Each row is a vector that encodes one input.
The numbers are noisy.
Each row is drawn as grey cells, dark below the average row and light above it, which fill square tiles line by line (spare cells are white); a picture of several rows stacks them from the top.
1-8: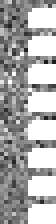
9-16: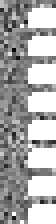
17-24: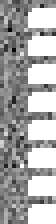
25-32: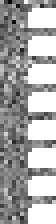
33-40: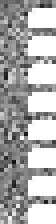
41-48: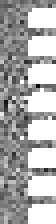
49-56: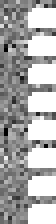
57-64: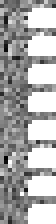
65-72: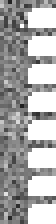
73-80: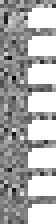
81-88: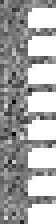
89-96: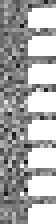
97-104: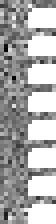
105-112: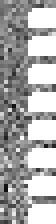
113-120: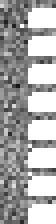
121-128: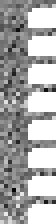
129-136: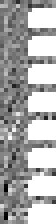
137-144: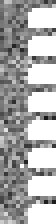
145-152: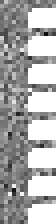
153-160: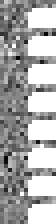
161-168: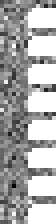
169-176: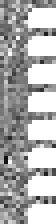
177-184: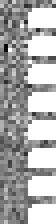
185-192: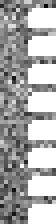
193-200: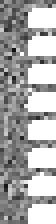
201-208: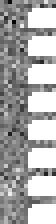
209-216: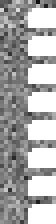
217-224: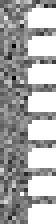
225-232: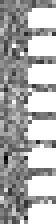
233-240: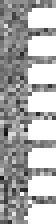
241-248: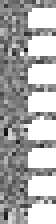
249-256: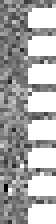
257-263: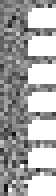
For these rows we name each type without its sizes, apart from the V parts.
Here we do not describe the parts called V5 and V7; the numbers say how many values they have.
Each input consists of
a node of each of three trees, together with either a node of each of two trees, a true/false value and a value of V7, or a value of V5.
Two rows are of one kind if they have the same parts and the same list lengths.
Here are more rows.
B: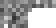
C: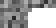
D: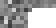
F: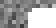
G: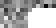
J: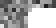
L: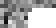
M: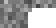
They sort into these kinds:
B, C, D, F, M
G, J, L

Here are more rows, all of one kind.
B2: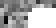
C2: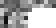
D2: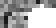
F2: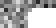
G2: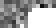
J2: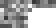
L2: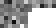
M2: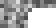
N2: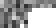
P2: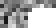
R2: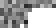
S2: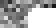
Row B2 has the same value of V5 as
C2, D2 and P2.
